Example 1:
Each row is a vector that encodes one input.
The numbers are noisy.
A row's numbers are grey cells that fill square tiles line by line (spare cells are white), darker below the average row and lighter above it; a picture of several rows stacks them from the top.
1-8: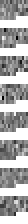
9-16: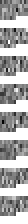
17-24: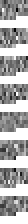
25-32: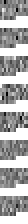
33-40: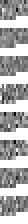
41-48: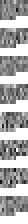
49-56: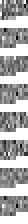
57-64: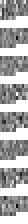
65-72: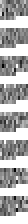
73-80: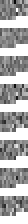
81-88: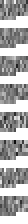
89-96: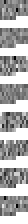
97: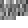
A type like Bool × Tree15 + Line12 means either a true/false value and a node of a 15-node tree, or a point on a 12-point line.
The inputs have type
(Line6 + Line8) × Line10.
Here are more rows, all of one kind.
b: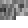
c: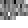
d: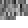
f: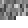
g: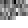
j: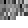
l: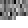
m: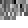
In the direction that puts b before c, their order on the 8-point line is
f, b, d, m, j, c, g, l.
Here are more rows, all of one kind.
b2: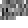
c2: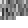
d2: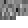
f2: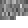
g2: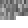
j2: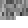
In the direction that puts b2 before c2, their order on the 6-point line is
b2, c2, j2, g2, f2, d2.
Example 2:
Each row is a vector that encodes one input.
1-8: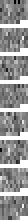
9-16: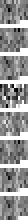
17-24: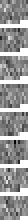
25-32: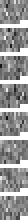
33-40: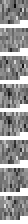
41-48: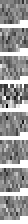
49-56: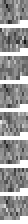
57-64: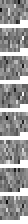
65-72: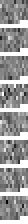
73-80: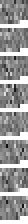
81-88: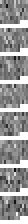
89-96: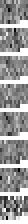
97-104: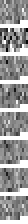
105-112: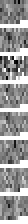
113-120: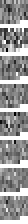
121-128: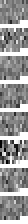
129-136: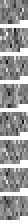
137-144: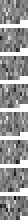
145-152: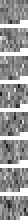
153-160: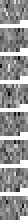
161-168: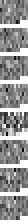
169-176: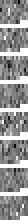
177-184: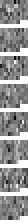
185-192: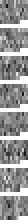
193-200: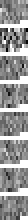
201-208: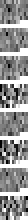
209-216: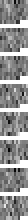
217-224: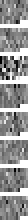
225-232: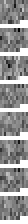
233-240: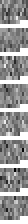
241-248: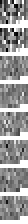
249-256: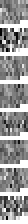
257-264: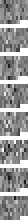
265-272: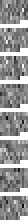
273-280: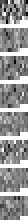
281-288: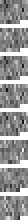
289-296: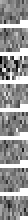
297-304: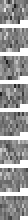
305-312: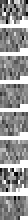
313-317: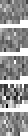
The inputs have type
Line4 + List2(Line20).
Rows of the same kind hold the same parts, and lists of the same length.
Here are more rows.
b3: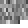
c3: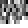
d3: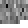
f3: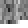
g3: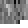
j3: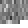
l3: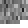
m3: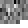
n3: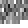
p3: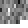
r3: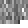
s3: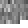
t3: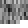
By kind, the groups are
b3, g3, j3, m3, p3, r3, s3
c3
d3, f3, l3, t3
n3

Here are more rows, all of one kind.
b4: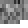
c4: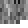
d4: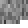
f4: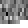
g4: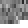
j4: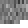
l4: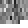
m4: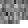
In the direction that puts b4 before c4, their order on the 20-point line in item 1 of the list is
f4, g4, m4, j4, b4, c4, d4, l4.
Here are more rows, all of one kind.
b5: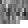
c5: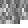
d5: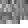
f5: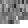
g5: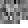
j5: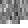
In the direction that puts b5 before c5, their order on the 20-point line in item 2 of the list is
g5, d5, b5, j5, f5, c5.
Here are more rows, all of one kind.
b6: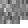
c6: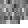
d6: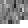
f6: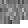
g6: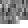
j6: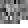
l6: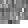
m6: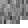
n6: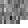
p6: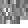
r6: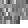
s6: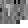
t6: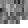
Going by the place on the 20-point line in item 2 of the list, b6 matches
g6, m6 and t6.
